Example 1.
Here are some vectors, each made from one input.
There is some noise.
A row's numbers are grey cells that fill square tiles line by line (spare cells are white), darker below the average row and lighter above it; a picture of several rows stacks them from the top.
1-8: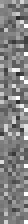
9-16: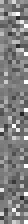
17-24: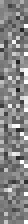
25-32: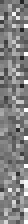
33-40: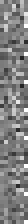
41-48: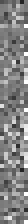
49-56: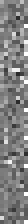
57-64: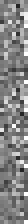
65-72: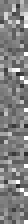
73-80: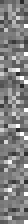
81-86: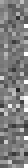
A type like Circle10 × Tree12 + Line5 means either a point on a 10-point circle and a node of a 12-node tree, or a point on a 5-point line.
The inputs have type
Tree17.
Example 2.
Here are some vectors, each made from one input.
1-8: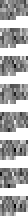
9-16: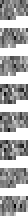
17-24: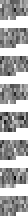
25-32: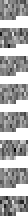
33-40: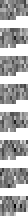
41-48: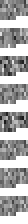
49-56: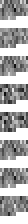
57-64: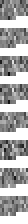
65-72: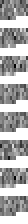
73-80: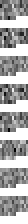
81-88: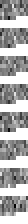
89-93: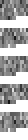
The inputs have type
Line9.
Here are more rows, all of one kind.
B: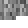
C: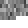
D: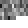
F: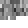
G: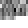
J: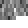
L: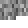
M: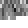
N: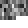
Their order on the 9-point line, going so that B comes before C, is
G, M, F, L, B, C, J, D, N.
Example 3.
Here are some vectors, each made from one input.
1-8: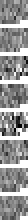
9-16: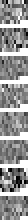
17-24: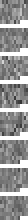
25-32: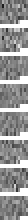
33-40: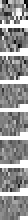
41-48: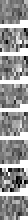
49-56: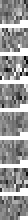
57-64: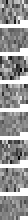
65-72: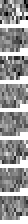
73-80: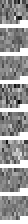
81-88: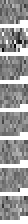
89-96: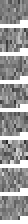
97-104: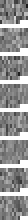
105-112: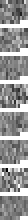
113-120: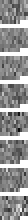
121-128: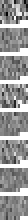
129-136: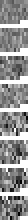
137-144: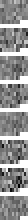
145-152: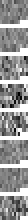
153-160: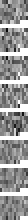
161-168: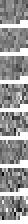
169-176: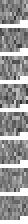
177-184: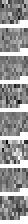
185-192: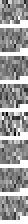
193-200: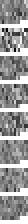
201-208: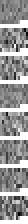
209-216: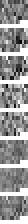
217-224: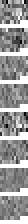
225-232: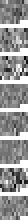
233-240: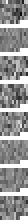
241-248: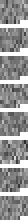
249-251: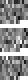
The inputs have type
Circle10.
